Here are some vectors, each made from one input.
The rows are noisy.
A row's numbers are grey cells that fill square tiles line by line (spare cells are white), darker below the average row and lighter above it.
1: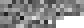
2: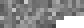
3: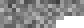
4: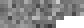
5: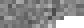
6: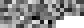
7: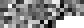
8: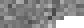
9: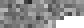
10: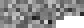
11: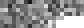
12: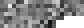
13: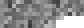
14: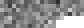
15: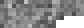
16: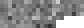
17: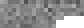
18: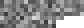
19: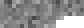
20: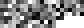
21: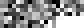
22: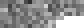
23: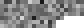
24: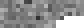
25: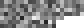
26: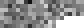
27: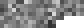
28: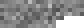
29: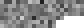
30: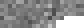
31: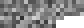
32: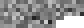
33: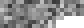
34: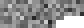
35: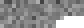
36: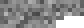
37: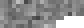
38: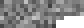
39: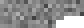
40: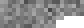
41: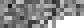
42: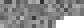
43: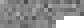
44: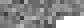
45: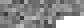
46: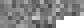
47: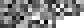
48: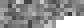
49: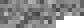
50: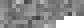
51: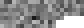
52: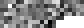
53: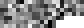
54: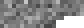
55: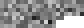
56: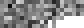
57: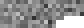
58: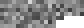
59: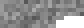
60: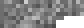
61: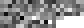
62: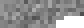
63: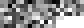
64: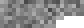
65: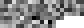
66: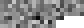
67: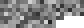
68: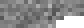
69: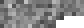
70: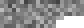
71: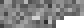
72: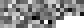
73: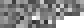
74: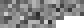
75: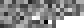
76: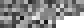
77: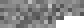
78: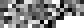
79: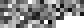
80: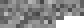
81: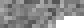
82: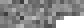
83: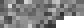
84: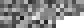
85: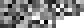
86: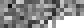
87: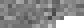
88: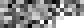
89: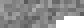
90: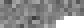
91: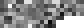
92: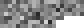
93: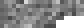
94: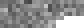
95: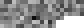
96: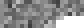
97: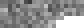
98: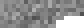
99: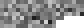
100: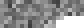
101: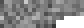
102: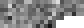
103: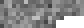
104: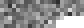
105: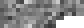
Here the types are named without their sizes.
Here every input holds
either a point on a circle, or a label.
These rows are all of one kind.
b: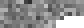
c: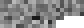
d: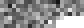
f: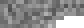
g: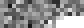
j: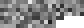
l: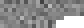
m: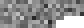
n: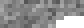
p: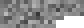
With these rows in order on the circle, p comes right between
b and f.
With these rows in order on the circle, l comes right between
d and m.
